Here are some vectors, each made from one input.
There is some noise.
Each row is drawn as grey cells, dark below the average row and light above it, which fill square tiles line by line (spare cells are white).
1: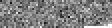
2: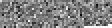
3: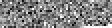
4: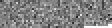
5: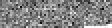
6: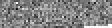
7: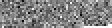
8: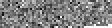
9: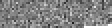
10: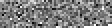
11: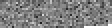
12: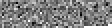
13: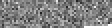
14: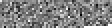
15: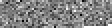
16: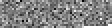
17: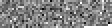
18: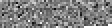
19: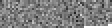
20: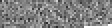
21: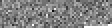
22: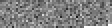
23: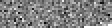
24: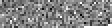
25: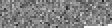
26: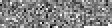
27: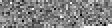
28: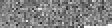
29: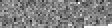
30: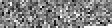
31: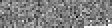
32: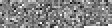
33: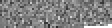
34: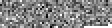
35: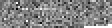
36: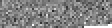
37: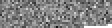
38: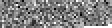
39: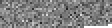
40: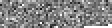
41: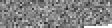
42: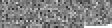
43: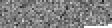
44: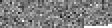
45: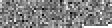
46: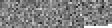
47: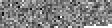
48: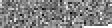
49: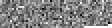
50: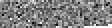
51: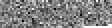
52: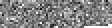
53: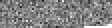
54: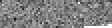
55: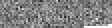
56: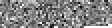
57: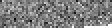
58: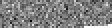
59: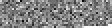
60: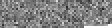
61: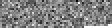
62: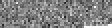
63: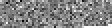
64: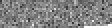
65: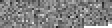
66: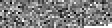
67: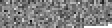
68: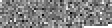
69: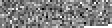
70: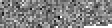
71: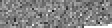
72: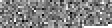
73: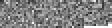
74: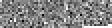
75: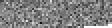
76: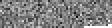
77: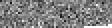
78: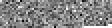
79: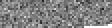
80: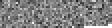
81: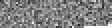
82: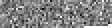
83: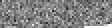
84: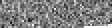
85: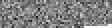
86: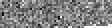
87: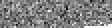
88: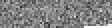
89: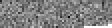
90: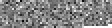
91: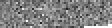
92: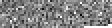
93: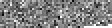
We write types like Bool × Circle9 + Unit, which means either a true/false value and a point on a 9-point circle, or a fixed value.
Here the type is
Bool × Line5 × Line6 + Line7.
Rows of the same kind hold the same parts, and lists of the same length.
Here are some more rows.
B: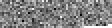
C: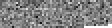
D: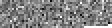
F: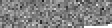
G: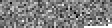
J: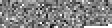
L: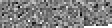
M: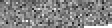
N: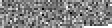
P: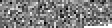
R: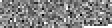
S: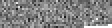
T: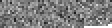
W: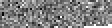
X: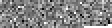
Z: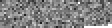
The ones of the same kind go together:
B, D, J, L, N, R, W, X
C, F, G, M, P, S, T, Z

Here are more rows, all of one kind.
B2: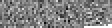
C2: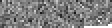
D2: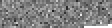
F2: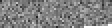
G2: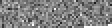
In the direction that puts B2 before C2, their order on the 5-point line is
B2, F2, C2, D2, G2.
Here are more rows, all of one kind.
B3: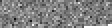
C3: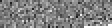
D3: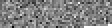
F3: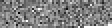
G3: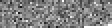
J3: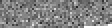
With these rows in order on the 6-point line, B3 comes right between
D3 and G3.
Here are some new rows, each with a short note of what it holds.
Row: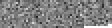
a point on a 5-point line, a point on a 6-point line and a true/false value
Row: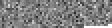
a point on a 5-point line, a point on a 6-point line and a true/false value
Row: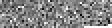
a point on a 7-point line
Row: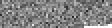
a point on a 5-point line, a point on a 6-point line and a true/false value
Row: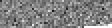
a point on a 5-point line, a point on a 6-point line and a true/false value
